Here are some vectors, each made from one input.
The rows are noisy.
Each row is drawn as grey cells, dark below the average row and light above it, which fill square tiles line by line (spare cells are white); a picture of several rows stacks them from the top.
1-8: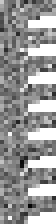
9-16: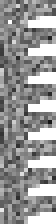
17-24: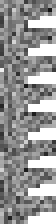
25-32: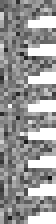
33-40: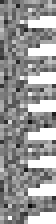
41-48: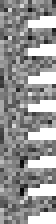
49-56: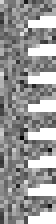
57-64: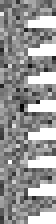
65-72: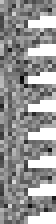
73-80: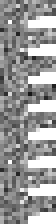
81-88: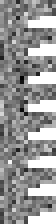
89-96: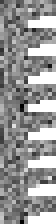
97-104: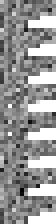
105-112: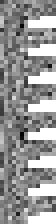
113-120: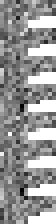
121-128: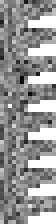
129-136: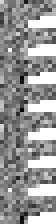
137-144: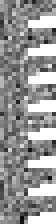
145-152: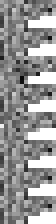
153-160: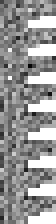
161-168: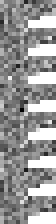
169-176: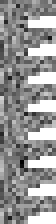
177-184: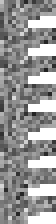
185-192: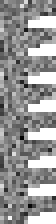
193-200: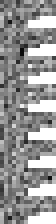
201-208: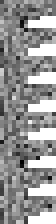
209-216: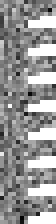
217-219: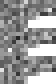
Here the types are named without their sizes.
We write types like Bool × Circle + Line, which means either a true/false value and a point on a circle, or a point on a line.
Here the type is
Bool × Bool × Bool + Circle.
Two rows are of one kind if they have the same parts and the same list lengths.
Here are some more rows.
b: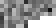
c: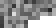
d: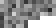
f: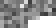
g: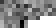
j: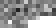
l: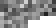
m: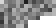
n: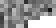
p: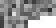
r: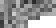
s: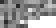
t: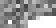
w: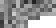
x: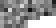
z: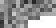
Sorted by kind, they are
b, c, d, m, n, p, r, w, z
f, g, j, l, s, t, x

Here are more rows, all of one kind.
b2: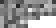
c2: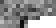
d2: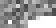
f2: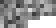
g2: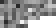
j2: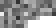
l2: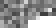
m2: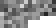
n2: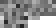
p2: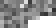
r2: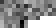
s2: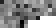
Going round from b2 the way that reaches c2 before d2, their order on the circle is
b2, g2, n2, r2, s2, c2, m2, p2, l2, d2, j2, f2.
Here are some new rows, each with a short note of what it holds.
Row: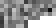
three true/false values
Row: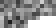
a point on a circle
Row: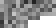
three true/false values
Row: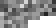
a point on a circle
